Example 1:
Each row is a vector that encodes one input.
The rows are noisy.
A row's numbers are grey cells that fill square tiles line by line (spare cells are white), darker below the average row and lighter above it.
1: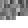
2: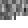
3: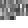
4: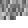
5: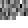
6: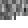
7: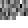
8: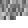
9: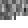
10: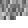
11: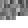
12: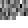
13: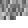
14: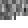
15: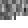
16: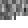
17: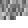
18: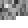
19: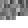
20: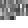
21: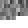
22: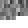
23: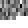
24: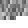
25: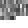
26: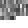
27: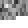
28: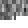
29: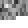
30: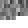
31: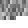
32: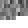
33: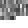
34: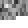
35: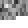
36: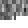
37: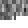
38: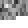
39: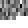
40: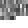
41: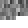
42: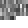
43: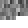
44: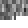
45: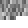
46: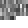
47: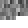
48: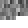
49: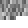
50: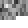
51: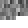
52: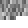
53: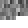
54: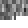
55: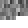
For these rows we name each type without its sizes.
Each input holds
a point on a circle.
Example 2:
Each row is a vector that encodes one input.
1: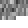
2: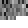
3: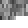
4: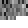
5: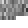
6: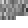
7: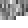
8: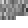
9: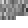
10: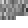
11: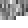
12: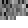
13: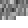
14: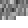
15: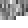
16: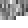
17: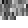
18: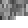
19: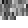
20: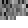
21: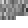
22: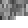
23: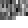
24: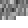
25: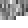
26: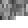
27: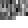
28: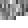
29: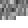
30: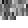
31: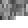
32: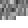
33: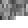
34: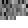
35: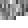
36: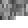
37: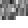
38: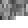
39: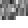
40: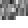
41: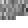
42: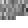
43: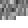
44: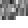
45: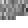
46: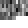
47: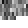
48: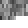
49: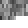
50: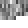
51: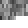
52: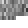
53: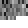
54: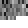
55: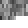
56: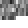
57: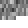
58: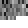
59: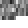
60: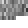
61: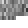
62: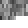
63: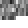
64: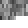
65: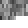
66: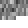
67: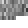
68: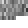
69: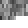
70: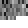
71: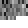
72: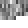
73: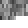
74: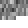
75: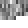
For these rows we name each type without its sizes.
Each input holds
three true/false values.
